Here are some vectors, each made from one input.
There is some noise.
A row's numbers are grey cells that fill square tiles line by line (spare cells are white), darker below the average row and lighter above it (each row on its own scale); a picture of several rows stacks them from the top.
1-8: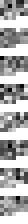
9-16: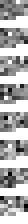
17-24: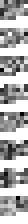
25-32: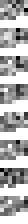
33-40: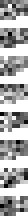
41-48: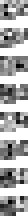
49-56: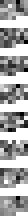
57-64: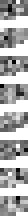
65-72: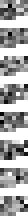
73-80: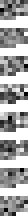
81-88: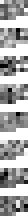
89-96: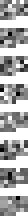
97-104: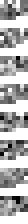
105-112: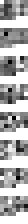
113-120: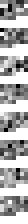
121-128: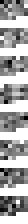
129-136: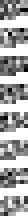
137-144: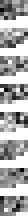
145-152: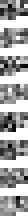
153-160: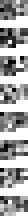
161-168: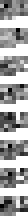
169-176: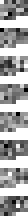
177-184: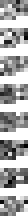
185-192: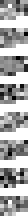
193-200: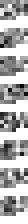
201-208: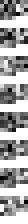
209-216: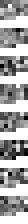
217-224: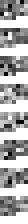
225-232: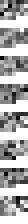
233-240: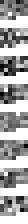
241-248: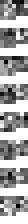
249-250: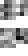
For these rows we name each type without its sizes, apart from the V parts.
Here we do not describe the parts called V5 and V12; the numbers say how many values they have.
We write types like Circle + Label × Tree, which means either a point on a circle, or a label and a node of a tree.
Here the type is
(Bool × V5 + Circle) × V12.
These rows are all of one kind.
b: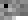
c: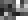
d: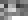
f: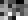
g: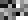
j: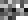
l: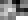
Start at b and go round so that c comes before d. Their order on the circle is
b, g, c, j, f, l, d.
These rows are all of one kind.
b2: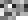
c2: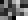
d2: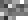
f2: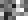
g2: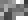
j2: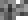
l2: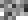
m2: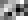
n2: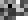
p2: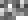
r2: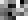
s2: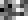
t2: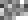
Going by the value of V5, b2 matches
d2 and t2.
